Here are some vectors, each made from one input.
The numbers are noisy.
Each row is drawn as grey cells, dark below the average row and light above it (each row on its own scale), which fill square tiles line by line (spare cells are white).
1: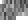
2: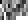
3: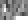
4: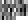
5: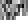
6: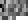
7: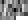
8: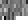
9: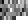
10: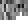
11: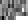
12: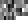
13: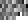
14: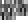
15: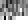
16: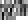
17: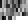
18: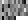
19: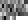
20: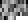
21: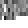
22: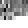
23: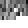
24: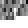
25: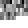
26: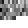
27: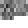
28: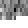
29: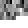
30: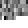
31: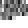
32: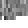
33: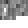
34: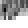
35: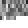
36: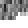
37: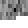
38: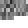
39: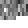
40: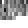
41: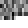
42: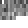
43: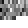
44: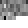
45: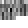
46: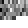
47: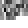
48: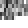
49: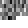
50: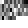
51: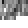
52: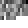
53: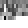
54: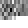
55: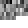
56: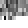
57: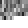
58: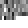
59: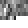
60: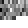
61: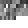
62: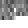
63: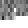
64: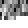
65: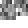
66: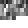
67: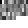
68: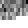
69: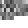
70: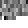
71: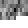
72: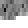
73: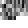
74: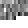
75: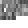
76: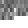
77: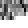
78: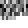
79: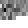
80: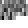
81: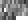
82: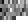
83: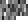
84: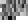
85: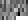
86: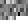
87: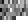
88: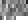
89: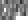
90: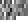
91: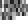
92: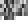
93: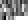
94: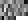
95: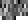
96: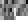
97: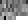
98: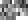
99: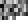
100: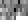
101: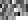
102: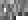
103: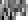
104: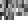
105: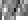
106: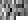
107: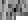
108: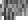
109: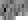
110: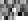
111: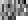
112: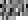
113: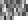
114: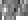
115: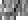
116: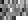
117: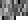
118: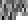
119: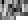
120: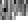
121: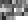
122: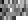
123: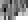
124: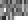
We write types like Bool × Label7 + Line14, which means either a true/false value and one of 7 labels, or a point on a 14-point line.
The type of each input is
Bool × Label8 × Label9 + Unit.
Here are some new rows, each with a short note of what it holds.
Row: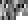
one of 8 labels, one of 9 labels and a true/false value
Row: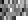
a fixed value
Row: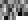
one of 8 labels, one of 9 labels and a true/false value
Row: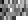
a fixed value
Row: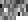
one of 8 labels, one of 9 labels and a true/false value
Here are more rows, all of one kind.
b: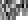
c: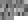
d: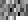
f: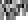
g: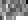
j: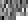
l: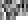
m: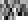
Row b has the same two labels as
f and l.
